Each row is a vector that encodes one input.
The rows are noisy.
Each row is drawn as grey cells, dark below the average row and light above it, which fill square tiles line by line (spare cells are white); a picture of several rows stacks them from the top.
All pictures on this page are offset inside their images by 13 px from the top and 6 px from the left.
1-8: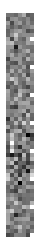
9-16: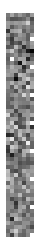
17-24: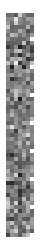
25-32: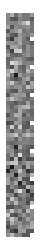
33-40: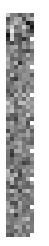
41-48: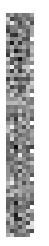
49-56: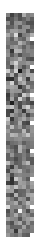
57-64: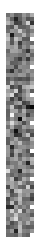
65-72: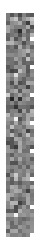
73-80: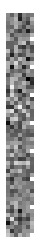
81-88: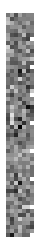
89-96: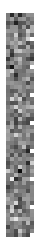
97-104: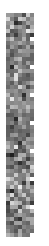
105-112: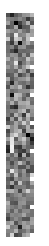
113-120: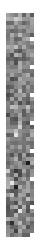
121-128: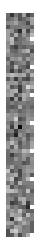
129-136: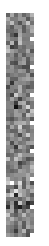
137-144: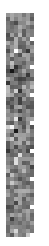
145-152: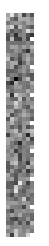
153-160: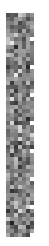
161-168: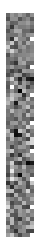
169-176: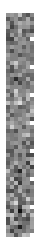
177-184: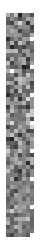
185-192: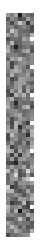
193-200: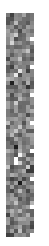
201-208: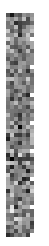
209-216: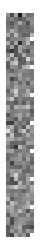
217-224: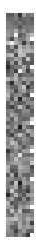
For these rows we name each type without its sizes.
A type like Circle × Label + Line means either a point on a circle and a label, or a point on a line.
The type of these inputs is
List(Line).
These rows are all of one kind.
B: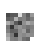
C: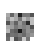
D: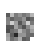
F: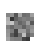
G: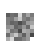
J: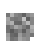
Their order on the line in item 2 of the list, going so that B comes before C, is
G, B, F, C, J, D.
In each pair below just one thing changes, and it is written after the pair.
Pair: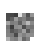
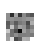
the place on the line in item 1 of the list
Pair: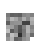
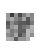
the place on the line in item 2 of the list
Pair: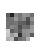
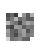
the place on the line in item 1 of the list
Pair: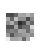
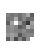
the place on the line in item 1 of the list
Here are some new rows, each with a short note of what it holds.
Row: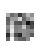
the empty list
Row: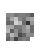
a list of two items
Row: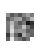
the empty list
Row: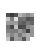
a list of two items
